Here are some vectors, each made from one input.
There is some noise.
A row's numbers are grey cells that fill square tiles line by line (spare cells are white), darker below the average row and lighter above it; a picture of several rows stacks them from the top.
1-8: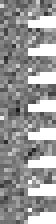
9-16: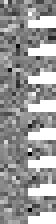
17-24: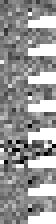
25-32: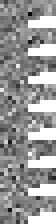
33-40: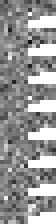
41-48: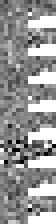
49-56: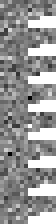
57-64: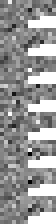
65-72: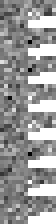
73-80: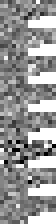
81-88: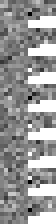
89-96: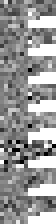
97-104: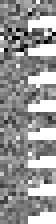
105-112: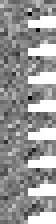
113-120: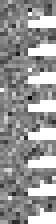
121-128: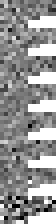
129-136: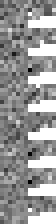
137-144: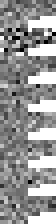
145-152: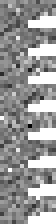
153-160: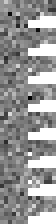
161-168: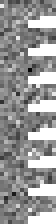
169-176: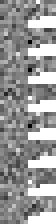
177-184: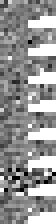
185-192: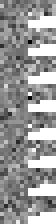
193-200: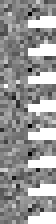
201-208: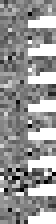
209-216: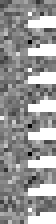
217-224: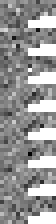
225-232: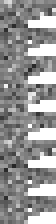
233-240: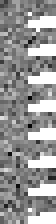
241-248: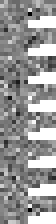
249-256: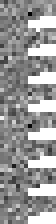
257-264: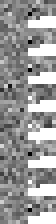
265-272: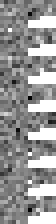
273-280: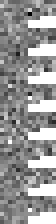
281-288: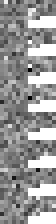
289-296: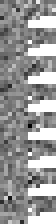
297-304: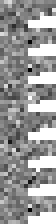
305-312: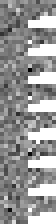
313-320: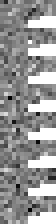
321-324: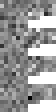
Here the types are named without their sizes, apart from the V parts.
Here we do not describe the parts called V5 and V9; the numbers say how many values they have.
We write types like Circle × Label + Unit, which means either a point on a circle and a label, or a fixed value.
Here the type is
(Bool × V9 + Label) × V5 + Unit.
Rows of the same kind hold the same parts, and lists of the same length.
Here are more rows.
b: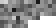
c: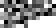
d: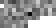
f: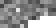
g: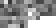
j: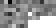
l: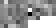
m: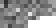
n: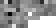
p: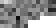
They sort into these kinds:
b, f, p
c
d, g, j, l, m, n

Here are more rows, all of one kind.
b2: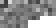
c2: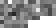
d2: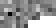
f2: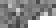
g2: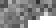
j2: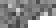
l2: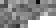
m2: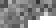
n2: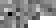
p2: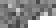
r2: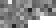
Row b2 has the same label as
c2, d2 and n2.
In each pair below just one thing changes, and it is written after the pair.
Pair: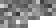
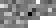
the true/false value
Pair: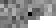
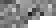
the value of V9
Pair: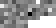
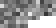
the true/false value
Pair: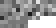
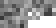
the true/false value
